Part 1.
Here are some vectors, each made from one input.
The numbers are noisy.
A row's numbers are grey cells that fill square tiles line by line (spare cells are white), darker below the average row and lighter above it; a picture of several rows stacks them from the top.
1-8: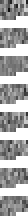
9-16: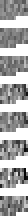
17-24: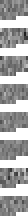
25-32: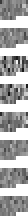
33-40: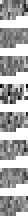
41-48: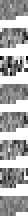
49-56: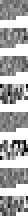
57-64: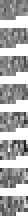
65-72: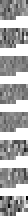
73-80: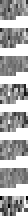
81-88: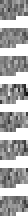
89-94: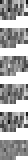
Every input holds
a list of up to two points on a 5-point line.
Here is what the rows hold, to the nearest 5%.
All of them are lists of up to two points on a 5-point line: about 5% are empty, 30% hold one and 65% two.
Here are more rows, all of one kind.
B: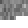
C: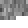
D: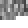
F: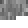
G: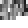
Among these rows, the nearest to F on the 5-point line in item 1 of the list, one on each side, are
D and G.
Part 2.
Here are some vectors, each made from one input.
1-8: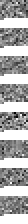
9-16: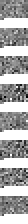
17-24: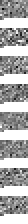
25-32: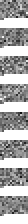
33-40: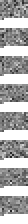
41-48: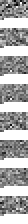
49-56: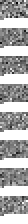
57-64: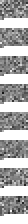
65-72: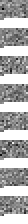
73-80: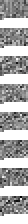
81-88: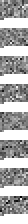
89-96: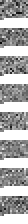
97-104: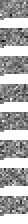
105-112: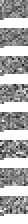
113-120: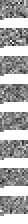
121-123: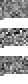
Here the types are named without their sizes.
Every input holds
a point on a line, together with either a fixed value, or five true/false values.
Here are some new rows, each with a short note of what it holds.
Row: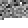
a point on a line
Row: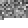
a point on a line
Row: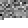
a point on a line
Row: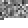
a point on a line
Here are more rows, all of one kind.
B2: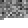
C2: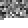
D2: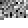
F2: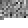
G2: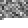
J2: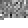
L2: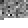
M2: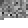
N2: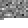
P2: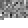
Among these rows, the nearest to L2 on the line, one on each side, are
C2 and M2.
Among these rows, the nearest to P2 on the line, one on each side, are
G2 and J2.
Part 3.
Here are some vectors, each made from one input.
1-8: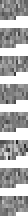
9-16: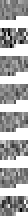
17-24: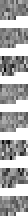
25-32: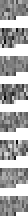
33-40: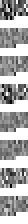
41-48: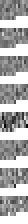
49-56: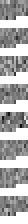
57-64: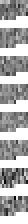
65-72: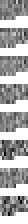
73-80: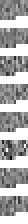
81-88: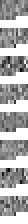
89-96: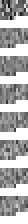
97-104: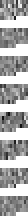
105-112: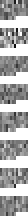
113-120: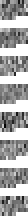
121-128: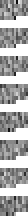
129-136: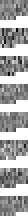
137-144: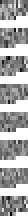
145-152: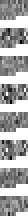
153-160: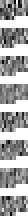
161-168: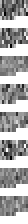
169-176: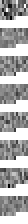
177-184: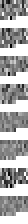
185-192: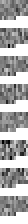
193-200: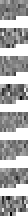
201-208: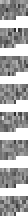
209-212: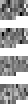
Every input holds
either a point on a 5-point line, or three true/false values.
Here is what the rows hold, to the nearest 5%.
About 25% of them hold a point on a 5-point line. The rest hold three true/false values.
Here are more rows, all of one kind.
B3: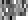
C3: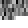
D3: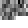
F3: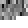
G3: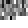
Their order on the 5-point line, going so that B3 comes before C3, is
B3, G3, F3, D3, C3.
